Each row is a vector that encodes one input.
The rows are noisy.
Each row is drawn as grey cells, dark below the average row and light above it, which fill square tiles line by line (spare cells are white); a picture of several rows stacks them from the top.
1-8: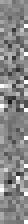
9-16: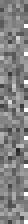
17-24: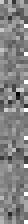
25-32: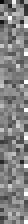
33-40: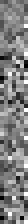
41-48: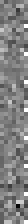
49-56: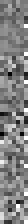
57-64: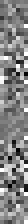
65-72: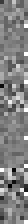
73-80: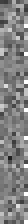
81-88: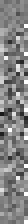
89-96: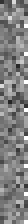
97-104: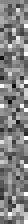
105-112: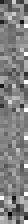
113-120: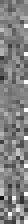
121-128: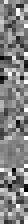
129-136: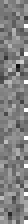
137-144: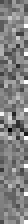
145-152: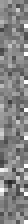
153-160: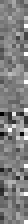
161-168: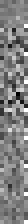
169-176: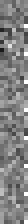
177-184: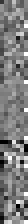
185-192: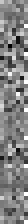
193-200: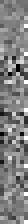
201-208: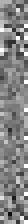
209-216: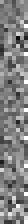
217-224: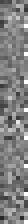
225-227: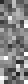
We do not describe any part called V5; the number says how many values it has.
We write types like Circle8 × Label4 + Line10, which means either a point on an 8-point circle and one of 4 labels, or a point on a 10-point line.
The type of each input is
(Bool × Circle6 + List3(V5)) × Tree7.
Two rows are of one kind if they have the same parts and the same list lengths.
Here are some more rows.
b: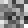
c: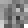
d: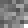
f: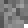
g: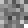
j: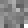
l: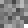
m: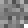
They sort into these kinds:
b
c, d
f, g, m
j
l

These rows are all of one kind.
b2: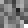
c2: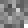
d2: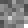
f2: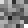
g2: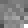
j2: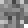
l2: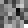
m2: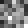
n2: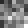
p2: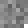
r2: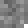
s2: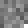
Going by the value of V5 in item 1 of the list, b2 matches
j2, l2, p2 and r2.
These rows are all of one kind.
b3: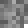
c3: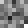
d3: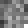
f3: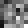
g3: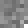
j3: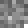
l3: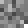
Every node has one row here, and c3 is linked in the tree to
b3 and j3.
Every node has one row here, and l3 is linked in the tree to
d3.
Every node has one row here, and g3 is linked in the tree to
f3 and j3.
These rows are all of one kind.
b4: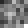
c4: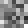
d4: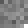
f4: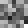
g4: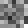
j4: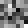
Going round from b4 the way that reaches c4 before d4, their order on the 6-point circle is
b4, c4, j4, g4, f4, d4.
